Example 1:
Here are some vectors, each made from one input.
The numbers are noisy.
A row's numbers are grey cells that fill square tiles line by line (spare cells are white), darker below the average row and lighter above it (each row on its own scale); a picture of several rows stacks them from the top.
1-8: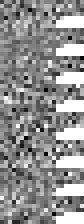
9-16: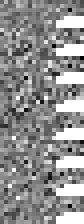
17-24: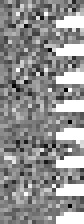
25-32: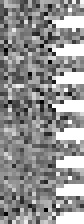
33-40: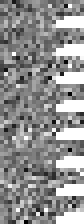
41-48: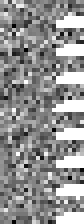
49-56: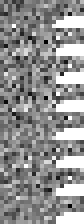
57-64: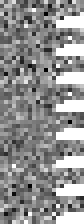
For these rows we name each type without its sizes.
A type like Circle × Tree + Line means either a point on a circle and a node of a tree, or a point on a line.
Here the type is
List(Line).
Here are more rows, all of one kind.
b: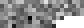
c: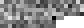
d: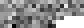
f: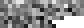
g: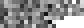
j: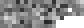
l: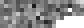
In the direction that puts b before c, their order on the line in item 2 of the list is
f, g, b, d, j, l, c.
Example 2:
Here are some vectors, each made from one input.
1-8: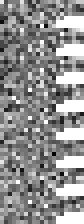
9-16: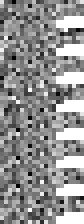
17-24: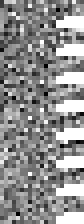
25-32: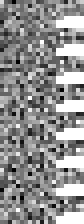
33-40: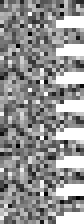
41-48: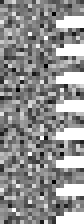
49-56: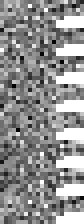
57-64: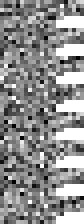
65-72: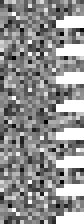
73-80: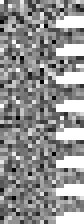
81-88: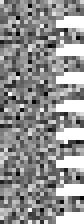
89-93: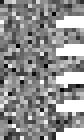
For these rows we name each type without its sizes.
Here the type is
Bool × Line.
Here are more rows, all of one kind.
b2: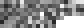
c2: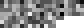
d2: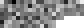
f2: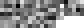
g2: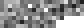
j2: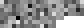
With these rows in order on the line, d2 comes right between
c2 and j2.
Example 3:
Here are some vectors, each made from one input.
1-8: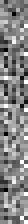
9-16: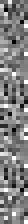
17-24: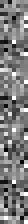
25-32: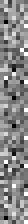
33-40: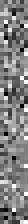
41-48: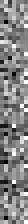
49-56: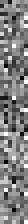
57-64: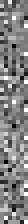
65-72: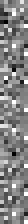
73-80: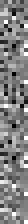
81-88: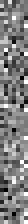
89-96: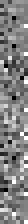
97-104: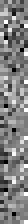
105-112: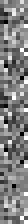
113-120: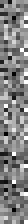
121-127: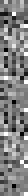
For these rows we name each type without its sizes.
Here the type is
Bool × Circle.
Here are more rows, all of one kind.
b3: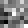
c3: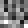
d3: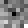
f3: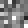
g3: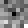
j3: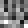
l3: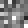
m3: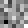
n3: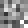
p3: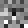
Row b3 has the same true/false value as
m3 and n3.
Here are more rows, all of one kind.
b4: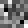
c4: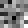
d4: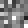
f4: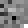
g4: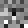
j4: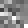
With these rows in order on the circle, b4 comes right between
d4 and f4.
